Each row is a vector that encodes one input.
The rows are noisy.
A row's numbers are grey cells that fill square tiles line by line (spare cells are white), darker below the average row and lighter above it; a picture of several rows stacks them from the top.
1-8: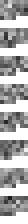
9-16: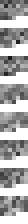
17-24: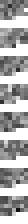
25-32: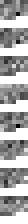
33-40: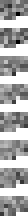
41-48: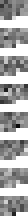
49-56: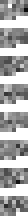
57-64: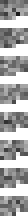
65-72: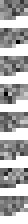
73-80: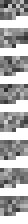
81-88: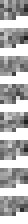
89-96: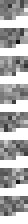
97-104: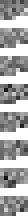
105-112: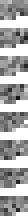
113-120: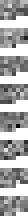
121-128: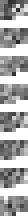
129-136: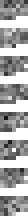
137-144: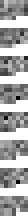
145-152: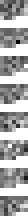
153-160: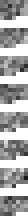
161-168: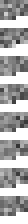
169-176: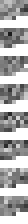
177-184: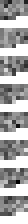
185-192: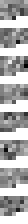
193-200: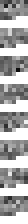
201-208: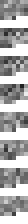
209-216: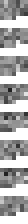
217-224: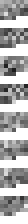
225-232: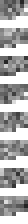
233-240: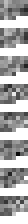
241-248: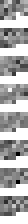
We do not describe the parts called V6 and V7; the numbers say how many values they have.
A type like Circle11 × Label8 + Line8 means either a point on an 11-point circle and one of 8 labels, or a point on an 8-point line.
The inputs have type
(Bool × Bool × Bool + V6) × V7 + List2(Circle10).
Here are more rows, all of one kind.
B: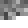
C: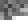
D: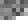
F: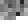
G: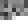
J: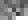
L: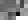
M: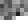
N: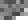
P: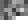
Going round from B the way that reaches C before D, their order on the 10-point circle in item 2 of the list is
B, G, M, P, C, J, F, L, N, D.
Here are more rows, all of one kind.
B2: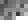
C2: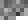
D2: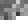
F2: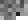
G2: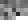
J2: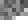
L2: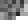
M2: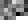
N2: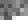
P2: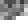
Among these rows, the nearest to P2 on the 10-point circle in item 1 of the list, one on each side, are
J2 and N2.
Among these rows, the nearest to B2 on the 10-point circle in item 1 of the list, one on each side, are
L2 and N2.
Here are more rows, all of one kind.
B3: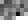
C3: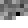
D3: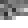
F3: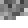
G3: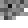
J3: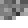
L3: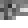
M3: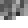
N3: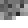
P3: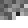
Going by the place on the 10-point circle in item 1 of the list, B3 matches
C3 and N3.
